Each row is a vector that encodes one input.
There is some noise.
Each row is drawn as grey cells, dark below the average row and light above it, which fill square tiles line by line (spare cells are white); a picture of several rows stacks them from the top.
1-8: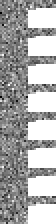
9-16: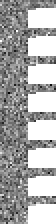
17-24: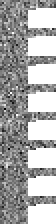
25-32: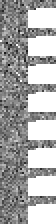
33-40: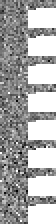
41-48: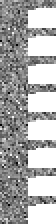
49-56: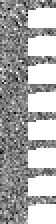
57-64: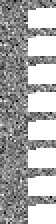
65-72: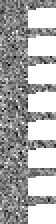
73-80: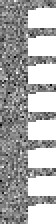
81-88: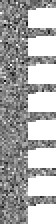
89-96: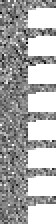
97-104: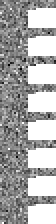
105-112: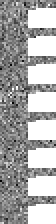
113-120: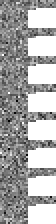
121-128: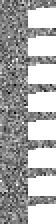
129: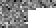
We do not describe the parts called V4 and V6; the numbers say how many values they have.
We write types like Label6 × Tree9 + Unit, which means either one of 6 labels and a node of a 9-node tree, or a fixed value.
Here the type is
(Bool × V4 + V6) × Tree7.
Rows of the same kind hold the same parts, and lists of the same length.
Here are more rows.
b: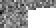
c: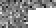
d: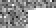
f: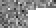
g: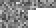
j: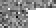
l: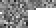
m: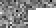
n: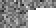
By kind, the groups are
b, d, f, j, n
c, g, l, m

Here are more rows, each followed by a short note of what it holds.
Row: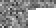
a node of a 7-node tree and a value of V6
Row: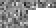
a node of a 7-node tree, a true/false value and a value of V4
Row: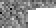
a node of a 7-node tree and a value of V6
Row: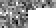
a node of a 7-node tree, a true/false value and a value of V4
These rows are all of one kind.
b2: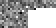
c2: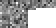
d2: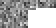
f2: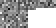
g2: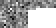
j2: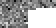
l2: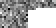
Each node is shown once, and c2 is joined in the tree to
d2, f2 and j2.
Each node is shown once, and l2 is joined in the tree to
f2.
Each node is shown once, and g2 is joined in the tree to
d2.
